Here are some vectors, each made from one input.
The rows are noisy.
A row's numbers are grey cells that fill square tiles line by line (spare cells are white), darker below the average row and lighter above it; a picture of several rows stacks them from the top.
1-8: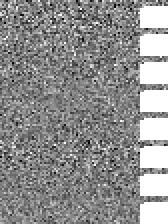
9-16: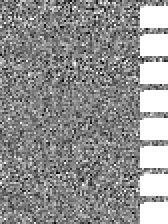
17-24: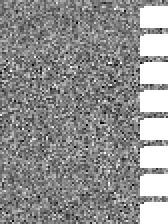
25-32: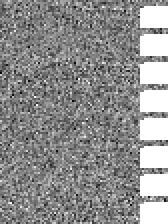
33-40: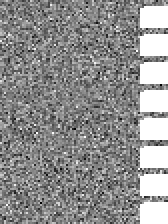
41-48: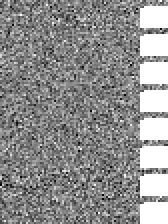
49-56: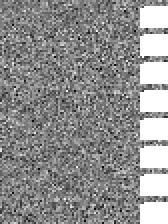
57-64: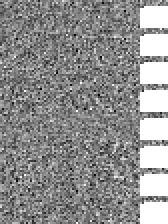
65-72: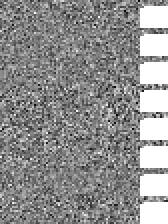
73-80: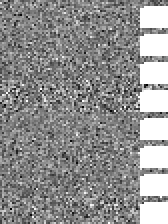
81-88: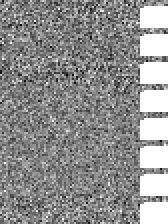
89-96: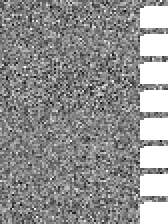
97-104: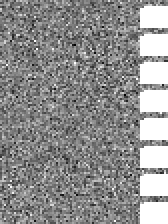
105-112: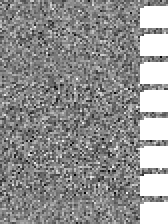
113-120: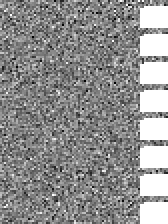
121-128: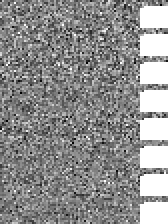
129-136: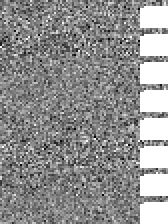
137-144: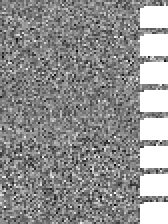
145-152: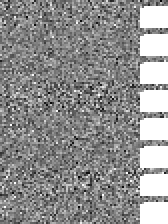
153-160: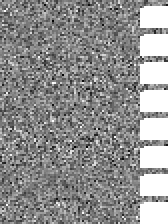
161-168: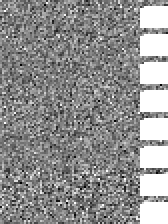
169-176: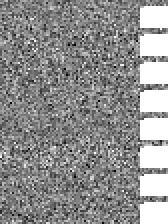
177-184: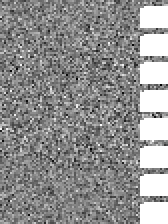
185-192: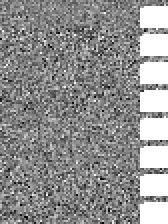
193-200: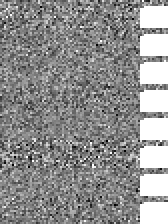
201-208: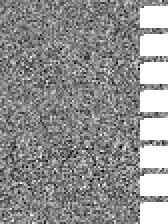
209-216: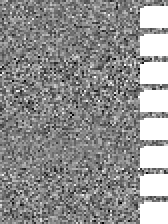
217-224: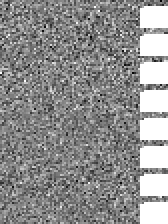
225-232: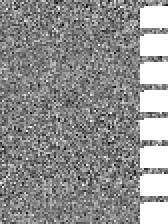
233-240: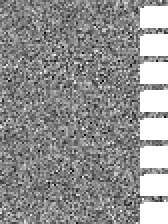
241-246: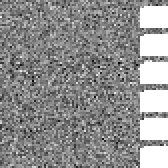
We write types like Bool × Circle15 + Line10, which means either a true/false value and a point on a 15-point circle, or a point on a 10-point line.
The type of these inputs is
Circle10 + Circle11 + Label10.
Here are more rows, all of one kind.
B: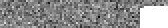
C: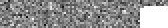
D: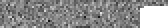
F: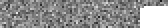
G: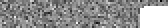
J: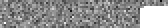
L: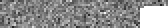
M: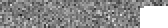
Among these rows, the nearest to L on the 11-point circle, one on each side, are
C and F.
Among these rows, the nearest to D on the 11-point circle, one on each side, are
B and G.
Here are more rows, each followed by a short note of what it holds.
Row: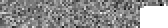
a point on an 11-point circle
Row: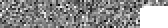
one of 10 labels
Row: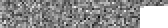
a point on an 11-point circle
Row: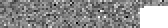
a point on a 10-point circle
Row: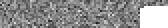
a point on an 11-point circle
